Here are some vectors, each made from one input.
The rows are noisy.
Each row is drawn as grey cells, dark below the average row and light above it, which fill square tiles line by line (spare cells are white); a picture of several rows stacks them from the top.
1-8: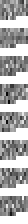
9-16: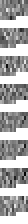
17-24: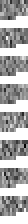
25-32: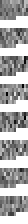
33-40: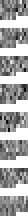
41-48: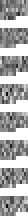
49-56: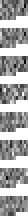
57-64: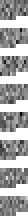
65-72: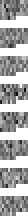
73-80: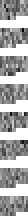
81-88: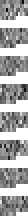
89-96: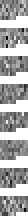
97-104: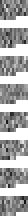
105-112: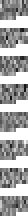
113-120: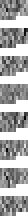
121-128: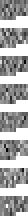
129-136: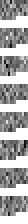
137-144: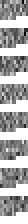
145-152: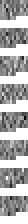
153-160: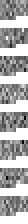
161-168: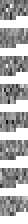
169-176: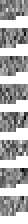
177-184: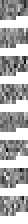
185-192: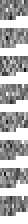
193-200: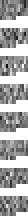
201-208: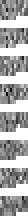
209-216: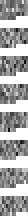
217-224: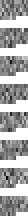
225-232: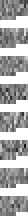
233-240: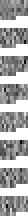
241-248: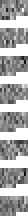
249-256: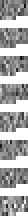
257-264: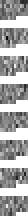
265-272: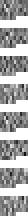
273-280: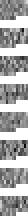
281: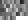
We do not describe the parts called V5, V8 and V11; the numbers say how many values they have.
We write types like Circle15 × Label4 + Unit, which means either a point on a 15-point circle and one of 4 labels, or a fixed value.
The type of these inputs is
Bool × Circle6 × ((Line9 + V5) × V11 + V8).
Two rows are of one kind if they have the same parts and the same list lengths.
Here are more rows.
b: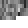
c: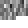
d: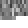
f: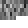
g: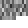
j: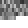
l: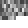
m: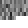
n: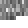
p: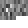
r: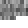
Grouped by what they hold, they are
b, f, g
c, m, n, p, r
d, j, l

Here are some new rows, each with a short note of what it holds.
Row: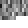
a point on a 6-point circle, a true/false value, a value of V5 and a value of V11
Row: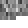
a point on a 6-point circle, a point on a 9-point line, a true/false value and a value of V11
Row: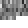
a point on a 6-point circle, a true/false value and a value of V8
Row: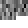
a point on a 6-point circle, a true/false value and a value of V8
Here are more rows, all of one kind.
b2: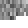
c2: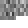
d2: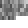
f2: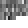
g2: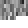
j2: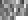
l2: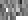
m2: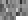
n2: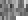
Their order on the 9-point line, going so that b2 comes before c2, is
j2, b2, m2, f2, g2, c2, n2, l2, d2.
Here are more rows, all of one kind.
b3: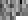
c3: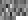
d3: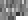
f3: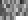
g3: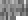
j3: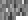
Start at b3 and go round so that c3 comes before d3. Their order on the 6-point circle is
b3, f3, g3, c3, j3, d3.
